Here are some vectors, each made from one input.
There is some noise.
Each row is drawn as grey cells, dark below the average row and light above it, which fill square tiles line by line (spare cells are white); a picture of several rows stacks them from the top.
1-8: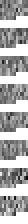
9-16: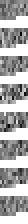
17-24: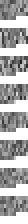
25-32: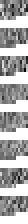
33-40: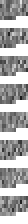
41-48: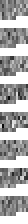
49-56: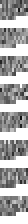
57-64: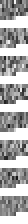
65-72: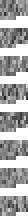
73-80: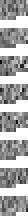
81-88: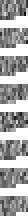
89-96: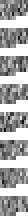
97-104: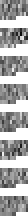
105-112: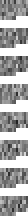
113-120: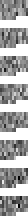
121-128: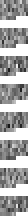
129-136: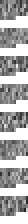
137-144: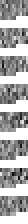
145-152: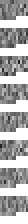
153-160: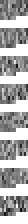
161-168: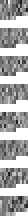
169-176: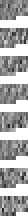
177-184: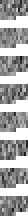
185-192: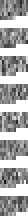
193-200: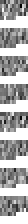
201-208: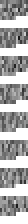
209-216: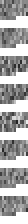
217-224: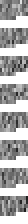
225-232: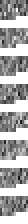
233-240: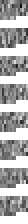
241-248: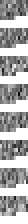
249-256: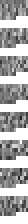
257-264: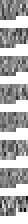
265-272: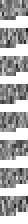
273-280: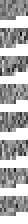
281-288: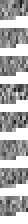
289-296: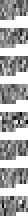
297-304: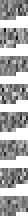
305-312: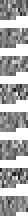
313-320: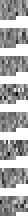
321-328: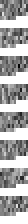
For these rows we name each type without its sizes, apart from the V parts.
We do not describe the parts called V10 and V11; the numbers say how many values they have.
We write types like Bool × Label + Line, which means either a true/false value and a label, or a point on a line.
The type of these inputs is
Bool × Bool × Bool × V11 + Line × (Line + V10).
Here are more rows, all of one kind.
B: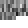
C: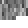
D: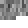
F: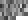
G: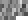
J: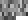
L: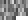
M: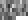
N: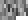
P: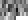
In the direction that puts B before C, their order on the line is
P, F, G, B, L, N, J, M, D, C.
